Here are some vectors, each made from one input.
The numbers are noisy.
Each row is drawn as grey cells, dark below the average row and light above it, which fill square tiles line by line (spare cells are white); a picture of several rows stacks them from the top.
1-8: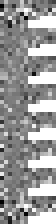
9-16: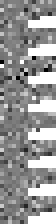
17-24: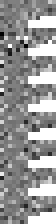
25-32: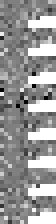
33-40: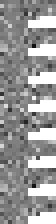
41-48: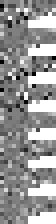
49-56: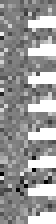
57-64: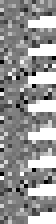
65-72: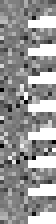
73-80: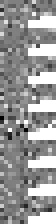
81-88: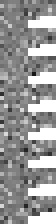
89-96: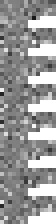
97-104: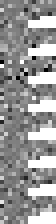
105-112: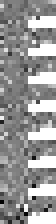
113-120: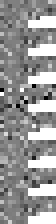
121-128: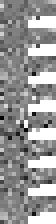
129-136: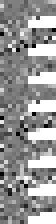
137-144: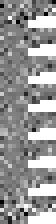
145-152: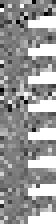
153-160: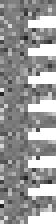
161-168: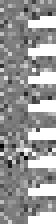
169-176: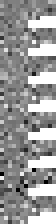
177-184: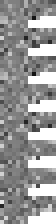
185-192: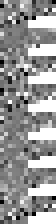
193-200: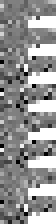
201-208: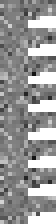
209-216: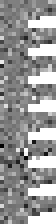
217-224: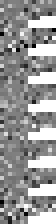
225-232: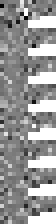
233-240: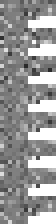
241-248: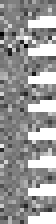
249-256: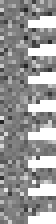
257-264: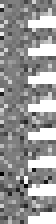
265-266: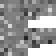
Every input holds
four true/false values.
